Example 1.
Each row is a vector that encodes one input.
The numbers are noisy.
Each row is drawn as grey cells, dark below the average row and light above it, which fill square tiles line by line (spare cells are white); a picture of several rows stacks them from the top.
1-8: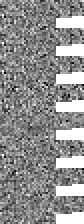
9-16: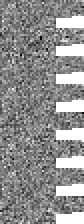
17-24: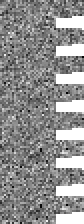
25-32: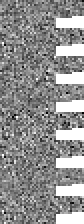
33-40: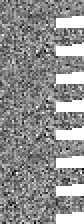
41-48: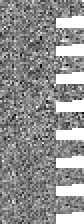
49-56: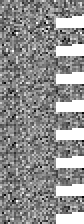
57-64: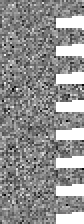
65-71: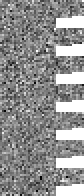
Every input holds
either a point on a 6-point line, or a node of a 9-node tree.
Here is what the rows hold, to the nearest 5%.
About 55% of them hold a point on a 6-point line. The rest hold a node of a 9-node tree.
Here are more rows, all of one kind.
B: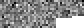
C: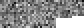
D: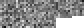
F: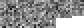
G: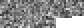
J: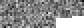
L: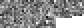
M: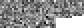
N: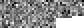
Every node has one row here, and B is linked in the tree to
C and N.
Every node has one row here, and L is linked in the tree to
G and M.
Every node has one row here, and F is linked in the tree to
D.
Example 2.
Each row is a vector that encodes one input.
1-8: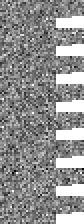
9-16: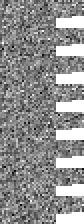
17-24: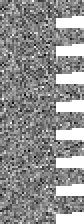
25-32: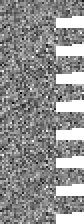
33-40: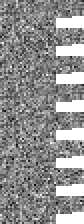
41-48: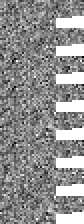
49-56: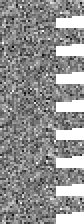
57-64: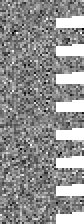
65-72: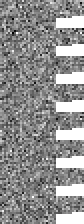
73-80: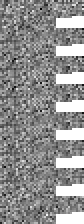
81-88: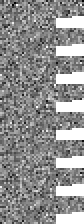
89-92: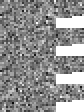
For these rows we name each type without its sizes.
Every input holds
either a label, or a node of a tree.
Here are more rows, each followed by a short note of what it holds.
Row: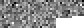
a node of a tree
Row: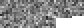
a node of a tree
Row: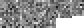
a node of a tree
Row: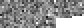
a node of a tree
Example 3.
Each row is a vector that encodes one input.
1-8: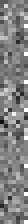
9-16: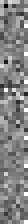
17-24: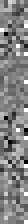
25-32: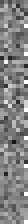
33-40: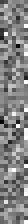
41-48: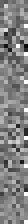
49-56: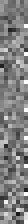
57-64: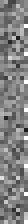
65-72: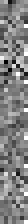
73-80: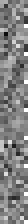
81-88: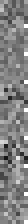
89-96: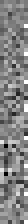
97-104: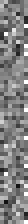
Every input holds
one of 6 labels and a true/false value.
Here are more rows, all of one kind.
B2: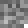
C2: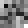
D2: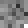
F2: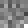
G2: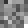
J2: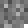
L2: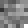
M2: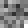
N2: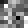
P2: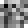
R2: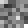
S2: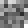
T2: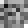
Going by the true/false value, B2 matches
G2 and L2.
